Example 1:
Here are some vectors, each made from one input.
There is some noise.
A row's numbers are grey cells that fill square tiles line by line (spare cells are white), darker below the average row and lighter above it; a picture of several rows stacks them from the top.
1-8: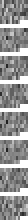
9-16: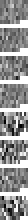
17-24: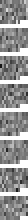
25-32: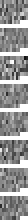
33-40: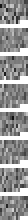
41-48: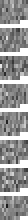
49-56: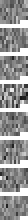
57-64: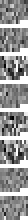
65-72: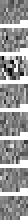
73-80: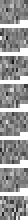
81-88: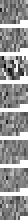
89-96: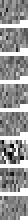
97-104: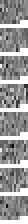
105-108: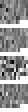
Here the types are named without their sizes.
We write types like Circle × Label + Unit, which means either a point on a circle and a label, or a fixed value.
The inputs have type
List(Line).
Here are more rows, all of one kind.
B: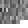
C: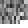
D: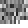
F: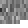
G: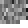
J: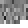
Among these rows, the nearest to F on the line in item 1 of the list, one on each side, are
C and D.
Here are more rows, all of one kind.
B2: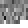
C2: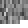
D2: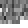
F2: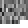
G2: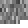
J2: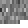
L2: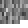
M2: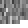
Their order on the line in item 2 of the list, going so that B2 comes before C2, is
L2, B2, M2, F2, G2, J2, C2, D2.
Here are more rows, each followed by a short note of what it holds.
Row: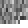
a list of one item
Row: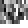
the empty list
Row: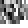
the empty list
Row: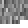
a list of two items
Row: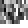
the empty list
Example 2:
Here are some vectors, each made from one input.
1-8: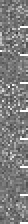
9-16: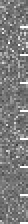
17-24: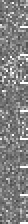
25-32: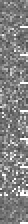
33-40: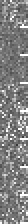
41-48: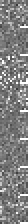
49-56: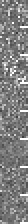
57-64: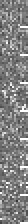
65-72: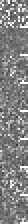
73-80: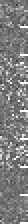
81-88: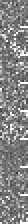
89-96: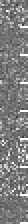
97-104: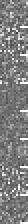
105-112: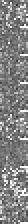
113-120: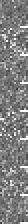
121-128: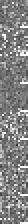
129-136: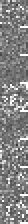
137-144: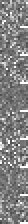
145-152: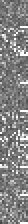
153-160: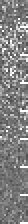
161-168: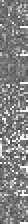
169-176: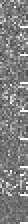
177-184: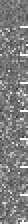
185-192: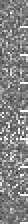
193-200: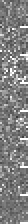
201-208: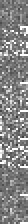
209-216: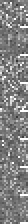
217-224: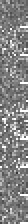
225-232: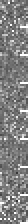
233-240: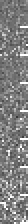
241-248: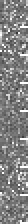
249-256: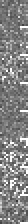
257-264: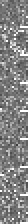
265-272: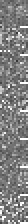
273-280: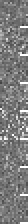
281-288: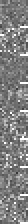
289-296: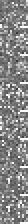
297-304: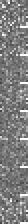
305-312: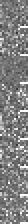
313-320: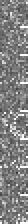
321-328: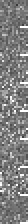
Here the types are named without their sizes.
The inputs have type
List(Line).
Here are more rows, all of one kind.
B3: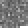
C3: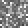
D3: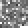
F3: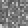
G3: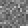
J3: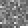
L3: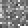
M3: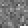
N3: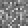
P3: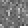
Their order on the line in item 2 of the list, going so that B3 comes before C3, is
D3, N3, J3, P3, L3, M3, B3, C3, G3, F3.
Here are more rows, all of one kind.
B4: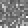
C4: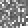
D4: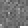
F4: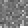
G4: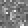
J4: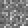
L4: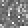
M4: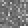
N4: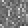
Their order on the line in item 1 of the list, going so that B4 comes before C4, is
L4, N4, D4, M4, B4, J4, C4, F4, G4.
